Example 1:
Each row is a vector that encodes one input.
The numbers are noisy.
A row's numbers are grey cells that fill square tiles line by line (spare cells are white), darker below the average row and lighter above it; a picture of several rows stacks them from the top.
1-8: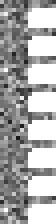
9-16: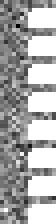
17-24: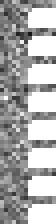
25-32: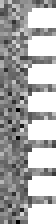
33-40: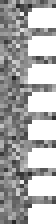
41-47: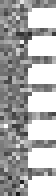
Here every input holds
a node of an 8-node tree.
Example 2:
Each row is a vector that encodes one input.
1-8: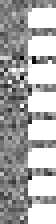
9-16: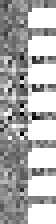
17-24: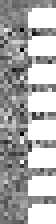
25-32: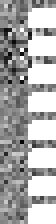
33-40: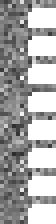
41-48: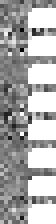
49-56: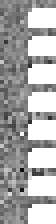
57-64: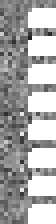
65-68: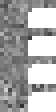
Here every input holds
a point on a 7-point line.
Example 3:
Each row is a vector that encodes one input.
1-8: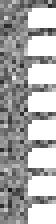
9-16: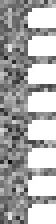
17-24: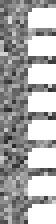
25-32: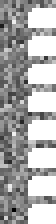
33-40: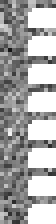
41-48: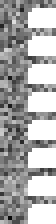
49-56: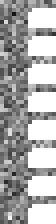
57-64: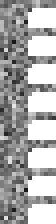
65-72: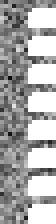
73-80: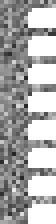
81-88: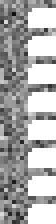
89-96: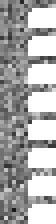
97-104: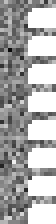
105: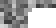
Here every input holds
one of 12 labels.
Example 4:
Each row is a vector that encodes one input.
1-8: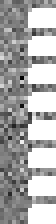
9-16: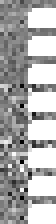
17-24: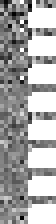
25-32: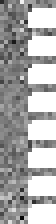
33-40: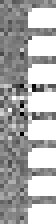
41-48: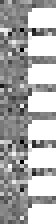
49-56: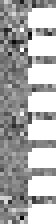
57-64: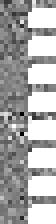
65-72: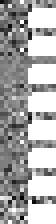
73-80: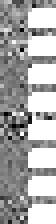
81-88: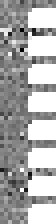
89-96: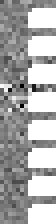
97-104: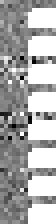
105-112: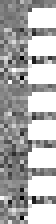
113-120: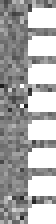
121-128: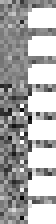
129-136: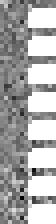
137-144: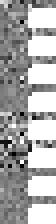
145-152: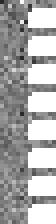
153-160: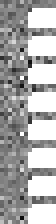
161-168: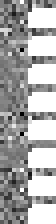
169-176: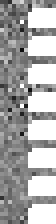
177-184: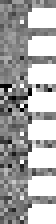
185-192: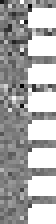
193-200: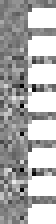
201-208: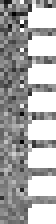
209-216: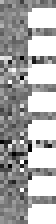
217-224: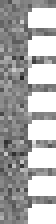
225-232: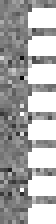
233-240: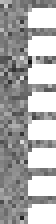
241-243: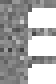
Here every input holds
a point on an 8-point line and a point on a 10-point line.
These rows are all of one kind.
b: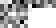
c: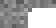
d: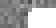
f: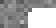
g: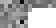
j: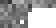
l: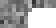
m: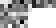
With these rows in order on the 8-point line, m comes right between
b and c.
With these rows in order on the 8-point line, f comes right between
d and g.
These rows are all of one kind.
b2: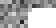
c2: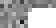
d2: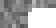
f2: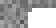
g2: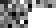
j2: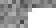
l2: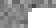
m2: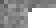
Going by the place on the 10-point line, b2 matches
d2 and j2.
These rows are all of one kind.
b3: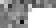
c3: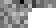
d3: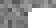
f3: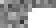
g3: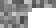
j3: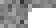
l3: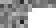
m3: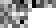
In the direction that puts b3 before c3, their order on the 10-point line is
l3, b3, f3, j3, c3, m3, g3, d3.
